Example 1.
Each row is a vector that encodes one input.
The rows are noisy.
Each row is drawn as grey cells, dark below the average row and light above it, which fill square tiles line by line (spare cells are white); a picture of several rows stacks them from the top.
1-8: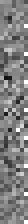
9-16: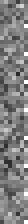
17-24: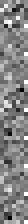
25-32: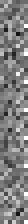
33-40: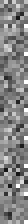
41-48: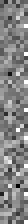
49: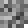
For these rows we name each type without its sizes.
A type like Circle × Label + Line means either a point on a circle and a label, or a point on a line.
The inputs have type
Line.
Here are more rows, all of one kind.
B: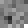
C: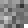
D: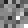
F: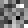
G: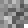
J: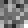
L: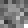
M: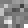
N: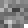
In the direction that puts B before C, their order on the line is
J, L, D, B, F, N, M, G, C.
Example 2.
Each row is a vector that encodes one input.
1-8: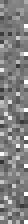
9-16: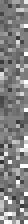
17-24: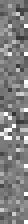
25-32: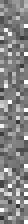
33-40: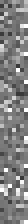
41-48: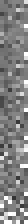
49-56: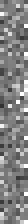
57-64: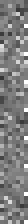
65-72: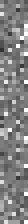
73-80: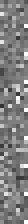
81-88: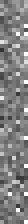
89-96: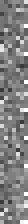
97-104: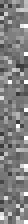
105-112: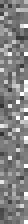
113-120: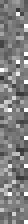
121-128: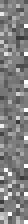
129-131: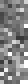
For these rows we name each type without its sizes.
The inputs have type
Line.
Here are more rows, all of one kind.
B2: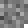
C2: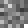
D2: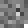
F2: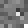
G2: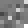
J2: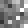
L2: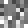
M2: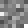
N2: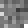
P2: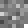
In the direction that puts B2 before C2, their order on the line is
L2, G2, J2, B2, P2, M2, N2, D2, F2, C2.
